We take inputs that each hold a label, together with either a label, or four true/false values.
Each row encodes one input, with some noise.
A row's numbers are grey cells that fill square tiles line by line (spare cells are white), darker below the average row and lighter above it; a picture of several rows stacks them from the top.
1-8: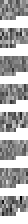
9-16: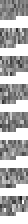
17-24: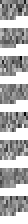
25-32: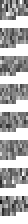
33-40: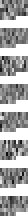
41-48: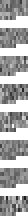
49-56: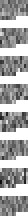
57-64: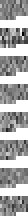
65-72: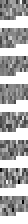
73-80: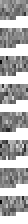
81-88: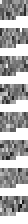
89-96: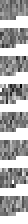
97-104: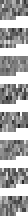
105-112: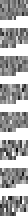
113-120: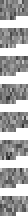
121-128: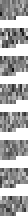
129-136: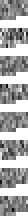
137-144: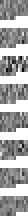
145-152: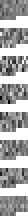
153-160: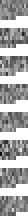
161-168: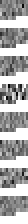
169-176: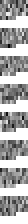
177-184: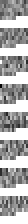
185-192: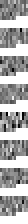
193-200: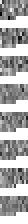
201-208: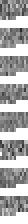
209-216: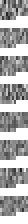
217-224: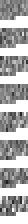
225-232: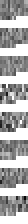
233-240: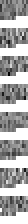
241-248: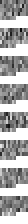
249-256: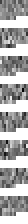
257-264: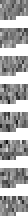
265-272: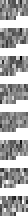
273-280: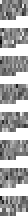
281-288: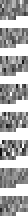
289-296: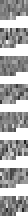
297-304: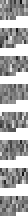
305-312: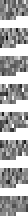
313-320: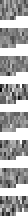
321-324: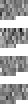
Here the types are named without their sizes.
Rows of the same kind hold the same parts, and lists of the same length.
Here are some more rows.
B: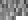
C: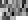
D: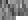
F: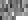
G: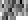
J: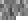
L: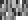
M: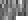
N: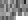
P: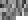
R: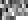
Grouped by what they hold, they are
B, D, F, G, J, L, M
C, N, P, R

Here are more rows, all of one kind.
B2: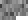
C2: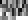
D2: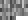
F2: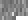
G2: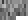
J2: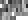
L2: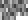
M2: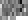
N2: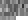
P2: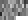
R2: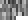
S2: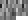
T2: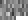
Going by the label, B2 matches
F2, J2, R2 and S2.
